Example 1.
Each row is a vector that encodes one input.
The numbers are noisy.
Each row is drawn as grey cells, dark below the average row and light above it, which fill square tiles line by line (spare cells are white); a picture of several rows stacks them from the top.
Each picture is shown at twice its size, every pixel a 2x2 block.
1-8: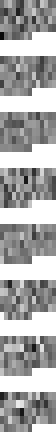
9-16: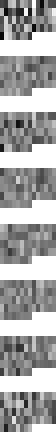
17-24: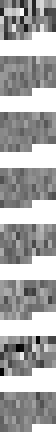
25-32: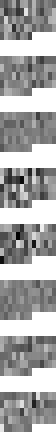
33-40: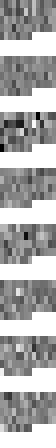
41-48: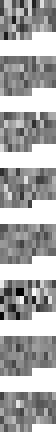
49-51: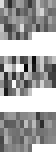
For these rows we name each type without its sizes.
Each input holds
a true/false value, together with either a fixed value, or a node of a tree.
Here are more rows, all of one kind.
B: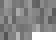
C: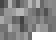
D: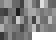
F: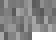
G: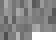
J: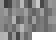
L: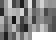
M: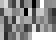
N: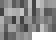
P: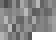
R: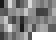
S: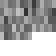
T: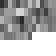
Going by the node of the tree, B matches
C, G, L and T.
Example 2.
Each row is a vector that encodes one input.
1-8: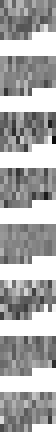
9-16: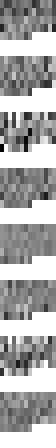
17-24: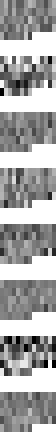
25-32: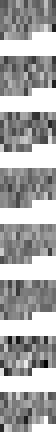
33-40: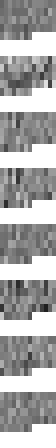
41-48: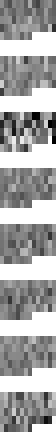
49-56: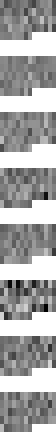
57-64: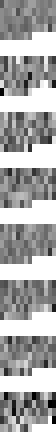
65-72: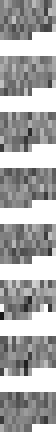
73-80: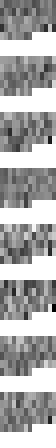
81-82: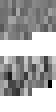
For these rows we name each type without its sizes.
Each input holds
either a label, or three true/false values.
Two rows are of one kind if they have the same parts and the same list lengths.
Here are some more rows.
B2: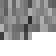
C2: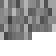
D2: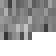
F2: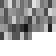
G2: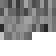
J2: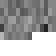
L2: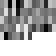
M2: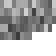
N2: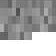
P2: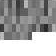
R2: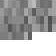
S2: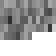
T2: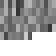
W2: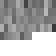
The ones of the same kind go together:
B2, D2, F2, G2, J2, L2, N2, P2, R2, T2, W2
C2, M2, S2

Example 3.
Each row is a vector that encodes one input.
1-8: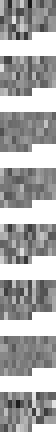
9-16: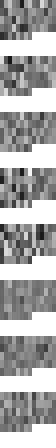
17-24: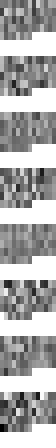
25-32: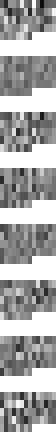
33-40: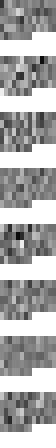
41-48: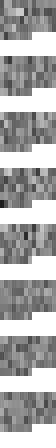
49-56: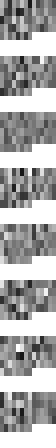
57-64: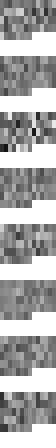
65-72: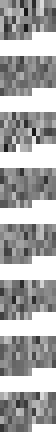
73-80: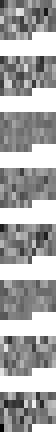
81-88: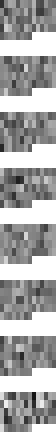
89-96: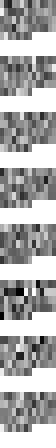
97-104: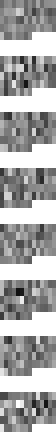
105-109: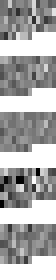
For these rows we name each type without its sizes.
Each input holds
a list of points on a line.
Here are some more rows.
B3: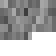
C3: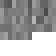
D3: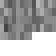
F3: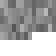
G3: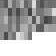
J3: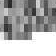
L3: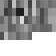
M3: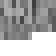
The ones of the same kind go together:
B3, F3, M3
C3, D3, J3, L3
G3

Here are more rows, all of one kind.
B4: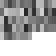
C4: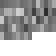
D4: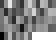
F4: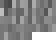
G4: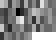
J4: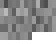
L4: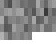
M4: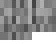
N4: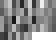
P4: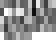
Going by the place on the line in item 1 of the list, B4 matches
F4 and G4.
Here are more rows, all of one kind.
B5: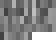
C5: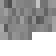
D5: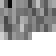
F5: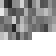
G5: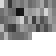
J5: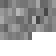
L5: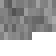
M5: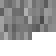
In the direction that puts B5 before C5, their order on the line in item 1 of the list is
D5, B5, J5, C5, L5, F5, G5, M5.
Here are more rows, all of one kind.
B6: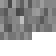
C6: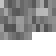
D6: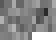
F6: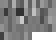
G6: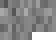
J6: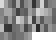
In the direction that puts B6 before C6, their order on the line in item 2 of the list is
D6, F6, B6, C6, J6, G6.
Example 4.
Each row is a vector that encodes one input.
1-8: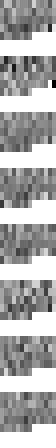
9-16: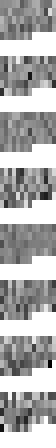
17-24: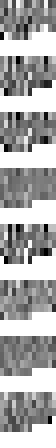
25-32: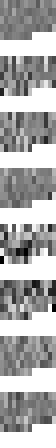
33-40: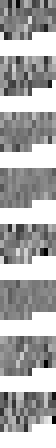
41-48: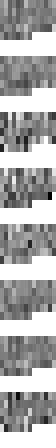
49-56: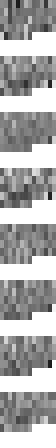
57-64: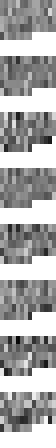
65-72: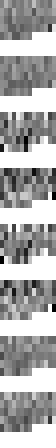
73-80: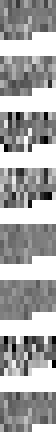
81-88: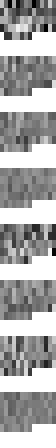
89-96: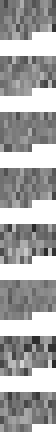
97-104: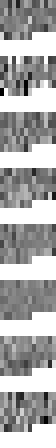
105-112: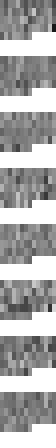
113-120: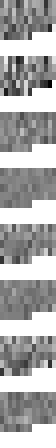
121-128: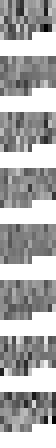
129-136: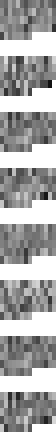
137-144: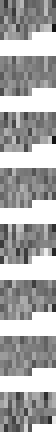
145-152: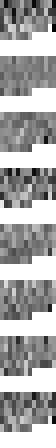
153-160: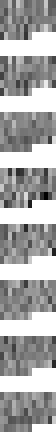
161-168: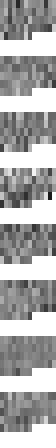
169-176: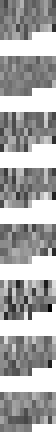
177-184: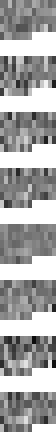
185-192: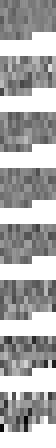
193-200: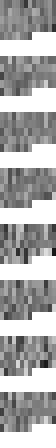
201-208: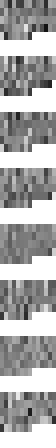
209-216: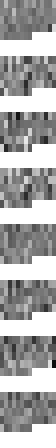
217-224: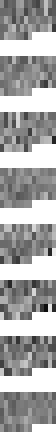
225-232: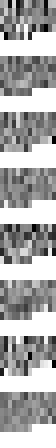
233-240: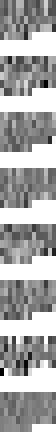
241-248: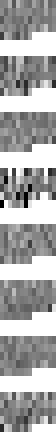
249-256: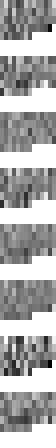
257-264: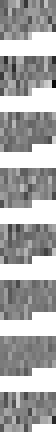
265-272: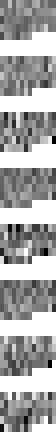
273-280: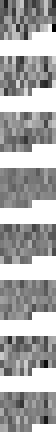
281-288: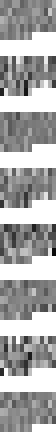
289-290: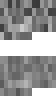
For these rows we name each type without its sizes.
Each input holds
either a label, or three true/false values.
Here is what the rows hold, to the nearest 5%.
About 30% of them hold a label. The rest hold three true/false values.
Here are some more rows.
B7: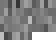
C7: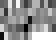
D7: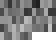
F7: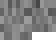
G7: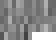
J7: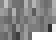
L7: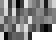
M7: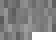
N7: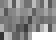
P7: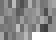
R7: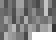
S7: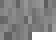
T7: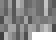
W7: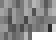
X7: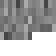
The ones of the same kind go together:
B7, D7, F7, G7, J7, L7, M7, N7, R7, S7, T7, W7, X7
C7, P7

